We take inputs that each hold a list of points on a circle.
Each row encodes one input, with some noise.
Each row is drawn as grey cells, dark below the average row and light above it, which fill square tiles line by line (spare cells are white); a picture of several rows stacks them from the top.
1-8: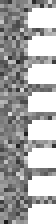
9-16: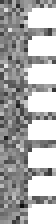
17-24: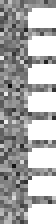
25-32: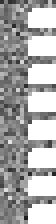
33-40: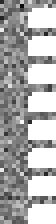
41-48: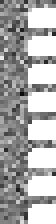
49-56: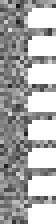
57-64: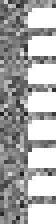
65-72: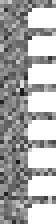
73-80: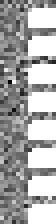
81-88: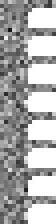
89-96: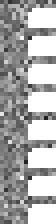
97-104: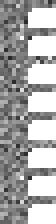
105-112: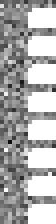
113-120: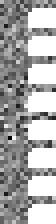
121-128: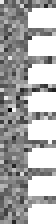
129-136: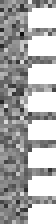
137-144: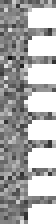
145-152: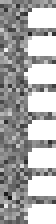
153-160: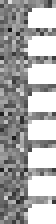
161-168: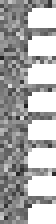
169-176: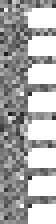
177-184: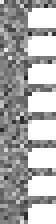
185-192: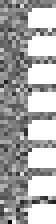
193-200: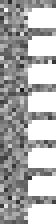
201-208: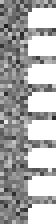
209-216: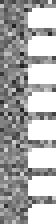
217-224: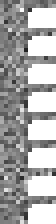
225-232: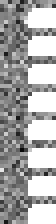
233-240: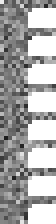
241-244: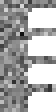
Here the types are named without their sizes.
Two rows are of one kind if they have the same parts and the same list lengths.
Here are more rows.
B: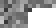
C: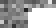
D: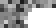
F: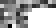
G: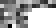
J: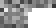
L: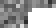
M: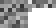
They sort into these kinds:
B, L
C, D, J, M
F, G

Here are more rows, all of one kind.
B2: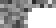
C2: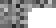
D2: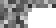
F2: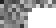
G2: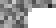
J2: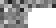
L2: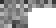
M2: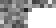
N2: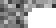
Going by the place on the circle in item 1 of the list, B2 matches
F2 and M2.
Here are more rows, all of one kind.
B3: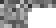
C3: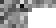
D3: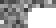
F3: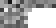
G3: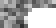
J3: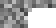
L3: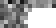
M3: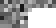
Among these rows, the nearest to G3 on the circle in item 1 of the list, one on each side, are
J3 and L3.
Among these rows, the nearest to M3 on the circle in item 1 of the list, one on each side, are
B3 and C3.
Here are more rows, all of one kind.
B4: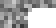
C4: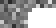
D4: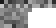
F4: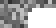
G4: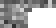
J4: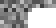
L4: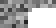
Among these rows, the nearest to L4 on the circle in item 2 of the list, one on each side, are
B4 and G4.
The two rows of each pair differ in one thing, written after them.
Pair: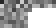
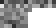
the place on the circle in item 2 of the list
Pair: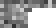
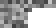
the place on the circle in item 2 of the list
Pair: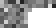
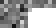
the place on the circle in item 1 of the list
